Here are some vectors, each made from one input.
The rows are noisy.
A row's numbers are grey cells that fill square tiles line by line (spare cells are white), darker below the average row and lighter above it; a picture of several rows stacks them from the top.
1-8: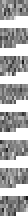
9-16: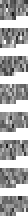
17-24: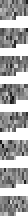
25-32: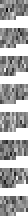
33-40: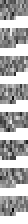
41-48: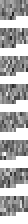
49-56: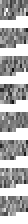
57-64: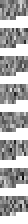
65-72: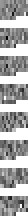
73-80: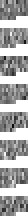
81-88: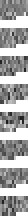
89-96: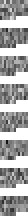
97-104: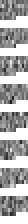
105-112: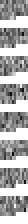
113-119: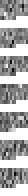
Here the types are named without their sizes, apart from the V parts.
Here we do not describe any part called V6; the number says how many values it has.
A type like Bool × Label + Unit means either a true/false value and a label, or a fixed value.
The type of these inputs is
(Bool × Bool × Bool × Bool + Unit) × Line × V6.
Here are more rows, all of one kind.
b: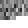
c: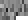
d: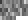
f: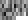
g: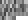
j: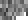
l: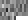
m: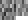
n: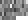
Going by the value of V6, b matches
c and l.
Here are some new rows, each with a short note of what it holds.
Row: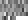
a point on a line, four true/false values and a value of V6
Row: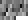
a point on a line and a value of V6
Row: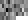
a point on a line and a value of V6
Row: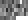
a point on a line and a value of V6
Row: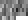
a point on a line, four true/false values and a value of V6
